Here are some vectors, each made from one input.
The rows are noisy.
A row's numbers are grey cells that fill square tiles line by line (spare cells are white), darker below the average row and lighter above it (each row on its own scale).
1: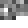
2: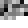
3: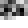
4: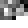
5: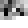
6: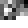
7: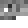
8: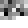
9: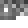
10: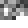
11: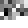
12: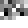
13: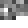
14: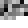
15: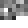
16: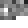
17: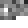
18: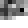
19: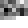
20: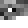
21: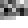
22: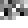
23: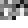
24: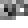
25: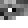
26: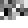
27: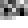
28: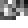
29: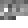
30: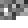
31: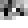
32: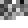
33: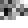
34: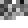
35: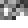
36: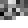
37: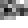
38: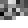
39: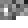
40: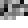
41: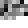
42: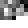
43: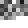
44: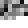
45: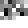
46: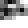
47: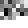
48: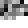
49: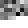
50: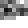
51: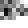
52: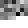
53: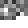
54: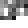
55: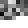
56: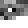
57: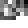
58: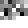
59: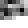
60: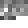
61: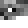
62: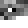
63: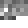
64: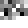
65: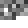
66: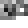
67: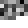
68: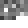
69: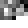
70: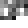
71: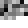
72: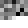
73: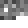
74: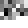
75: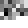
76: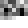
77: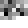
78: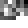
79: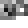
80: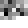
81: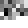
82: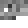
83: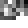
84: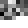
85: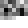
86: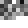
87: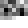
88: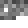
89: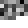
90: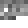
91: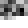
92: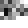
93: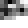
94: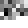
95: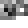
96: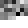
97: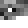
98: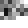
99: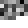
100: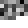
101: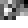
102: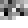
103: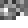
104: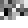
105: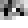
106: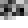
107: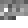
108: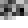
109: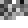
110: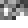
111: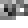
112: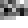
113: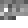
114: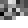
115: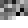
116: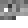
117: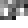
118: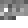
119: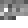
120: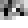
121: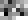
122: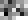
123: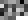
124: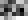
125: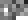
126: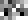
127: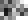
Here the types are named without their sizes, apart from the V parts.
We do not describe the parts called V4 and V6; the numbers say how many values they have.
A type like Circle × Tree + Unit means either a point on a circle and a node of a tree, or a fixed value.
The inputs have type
Bool × (Line × V4 + V6).
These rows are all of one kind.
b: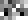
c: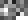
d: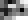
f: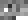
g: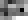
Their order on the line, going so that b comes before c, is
f, g, b, c, d.
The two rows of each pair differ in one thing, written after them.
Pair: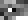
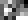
the true/false value
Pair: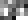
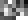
the value of V6
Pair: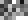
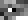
the value of V6
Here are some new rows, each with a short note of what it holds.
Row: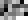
a true/false value and a value of V6
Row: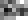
a point on a line, a true/false value and a value of V4
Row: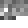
a point on a line, a true/false value and a value of V4
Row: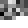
a true/false value and a value of V6
